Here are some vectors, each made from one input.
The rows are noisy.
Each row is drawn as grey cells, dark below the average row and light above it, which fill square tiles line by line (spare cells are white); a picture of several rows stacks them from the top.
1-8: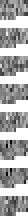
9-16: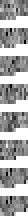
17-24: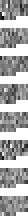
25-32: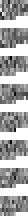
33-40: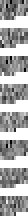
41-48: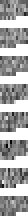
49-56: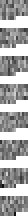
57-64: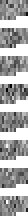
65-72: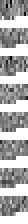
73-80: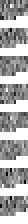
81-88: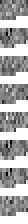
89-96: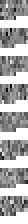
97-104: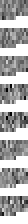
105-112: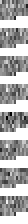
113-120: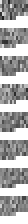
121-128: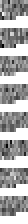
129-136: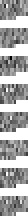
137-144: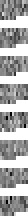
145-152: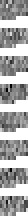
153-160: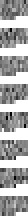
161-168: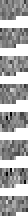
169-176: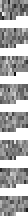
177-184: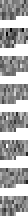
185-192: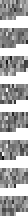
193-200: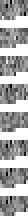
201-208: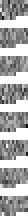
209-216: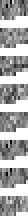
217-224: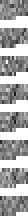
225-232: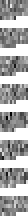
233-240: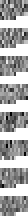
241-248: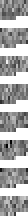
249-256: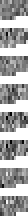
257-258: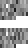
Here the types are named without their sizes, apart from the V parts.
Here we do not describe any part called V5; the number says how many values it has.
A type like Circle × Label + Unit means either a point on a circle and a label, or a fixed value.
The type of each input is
(Bool × Circle + Tree) × List(V5).
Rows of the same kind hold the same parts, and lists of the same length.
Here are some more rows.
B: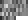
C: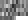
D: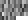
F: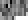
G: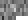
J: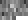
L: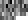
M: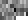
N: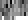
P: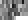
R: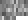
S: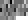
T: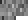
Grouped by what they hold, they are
B, C, D, M
F, N
G, J, R
L, S
P
T

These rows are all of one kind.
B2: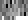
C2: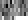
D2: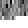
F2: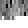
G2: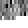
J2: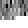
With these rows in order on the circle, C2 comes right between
D2 and F2.
